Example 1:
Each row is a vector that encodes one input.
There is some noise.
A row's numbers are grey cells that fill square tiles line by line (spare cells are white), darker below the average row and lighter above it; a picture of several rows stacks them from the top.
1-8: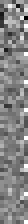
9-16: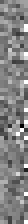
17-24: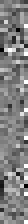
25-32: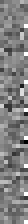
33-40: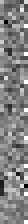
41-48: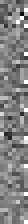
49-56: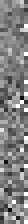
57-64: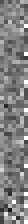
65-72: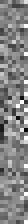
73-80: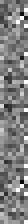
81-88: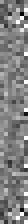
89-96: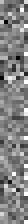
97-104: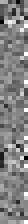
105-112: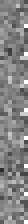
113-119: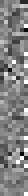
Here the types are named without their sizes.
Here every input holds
either a label, or a point on a line and a node of a tree.
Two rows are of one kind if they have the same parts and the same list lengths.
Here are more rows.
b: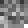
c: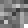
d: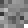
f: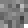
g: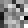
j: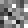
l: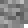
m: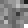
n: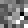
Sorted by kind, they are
b, c, d, f, l, m
g, j, n

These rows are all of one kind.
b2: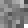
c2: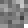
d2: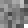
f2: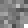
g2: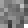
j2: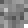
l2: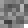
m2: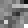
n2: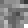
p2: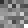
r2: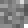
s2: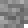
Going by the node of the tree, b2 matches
c2, d2 and r2.
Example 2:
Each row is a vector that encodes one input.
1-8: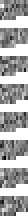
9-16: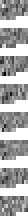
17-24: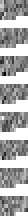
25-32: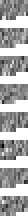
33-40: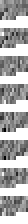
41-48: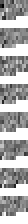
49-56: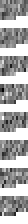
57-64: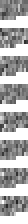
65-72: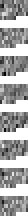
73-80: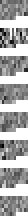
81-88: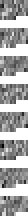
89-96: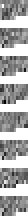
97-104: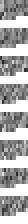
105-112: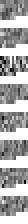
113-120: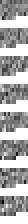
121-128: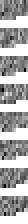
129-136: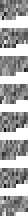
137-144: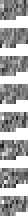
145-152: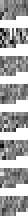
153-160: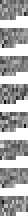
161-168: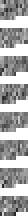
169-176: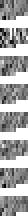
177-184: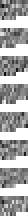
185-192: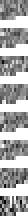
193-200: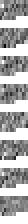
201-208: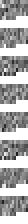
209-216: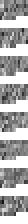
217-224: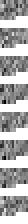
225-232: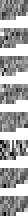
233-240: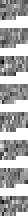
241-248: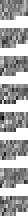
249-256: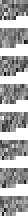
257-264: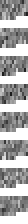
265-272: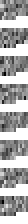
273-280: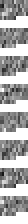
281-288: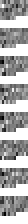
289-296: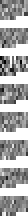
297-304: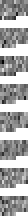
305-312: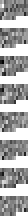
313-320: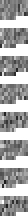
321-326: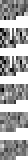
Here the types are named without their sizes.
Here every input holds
a list of points on a circle.
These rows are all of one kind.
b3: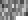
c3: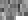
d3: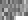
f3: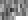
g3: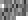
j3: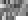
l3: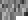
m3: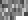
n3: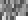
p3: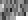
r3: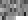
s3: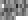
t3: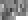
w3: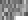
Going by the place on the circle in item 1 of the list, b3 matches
d3, m3 and w3.
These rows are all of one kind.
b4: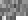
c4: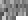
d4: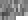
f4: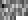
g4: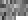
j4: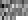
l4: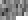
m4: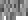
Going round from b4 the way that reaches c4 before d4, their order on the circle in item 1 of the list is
b4, c4, l4, d4, g4, j4, f4, m4.
